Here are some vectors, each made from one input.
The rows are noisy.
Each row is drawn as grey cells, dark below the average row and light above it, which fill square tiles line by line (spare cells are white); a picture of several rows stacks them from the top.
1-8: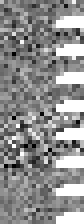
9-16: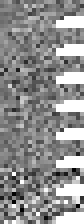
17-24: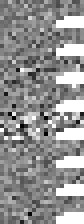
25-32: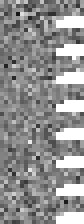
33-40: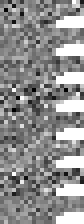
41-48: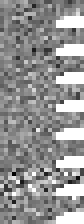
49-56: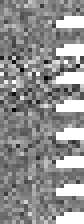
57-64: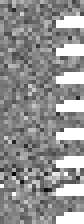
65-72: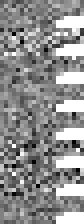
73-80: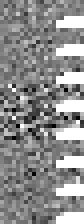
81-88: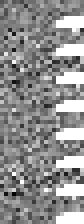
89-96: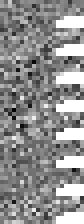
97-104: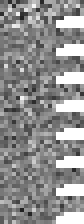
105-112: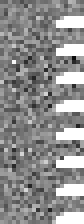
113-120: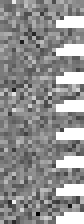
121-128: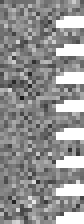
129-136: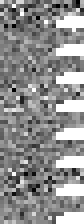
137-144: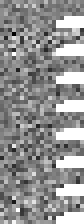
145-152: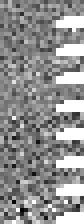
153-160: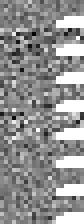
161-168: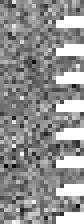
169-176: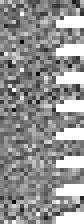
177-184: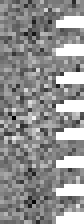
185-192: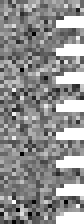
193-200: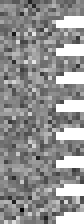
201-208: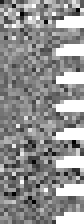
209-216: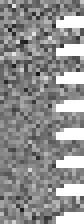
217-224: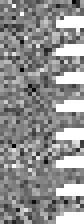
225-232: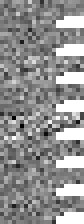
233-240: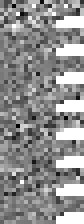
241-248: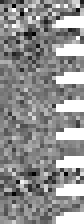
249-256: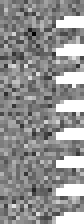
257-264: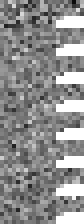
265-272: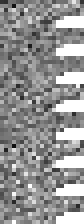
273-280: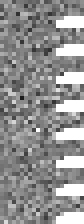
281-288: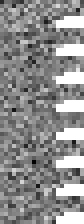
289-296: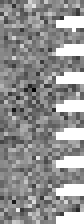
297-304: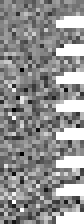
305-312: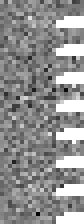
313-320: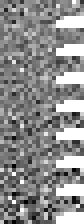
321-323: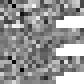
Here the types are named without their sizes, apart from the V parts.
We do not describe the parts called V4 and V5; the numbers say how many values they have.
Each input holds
a point on a line, three true/false values and a value of V4, together with either a point on a line, or a value of V5.
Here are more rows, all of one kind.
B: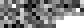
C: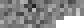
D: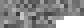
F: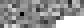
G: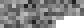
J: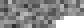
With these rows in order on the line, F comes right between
D and G.
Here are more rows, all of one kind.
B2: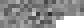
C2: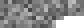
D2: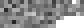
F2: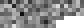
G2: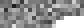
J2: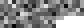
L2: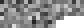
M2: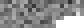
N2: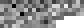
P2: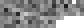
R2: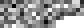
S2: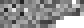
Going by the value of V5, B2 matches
C2, G2, J2 and R2.
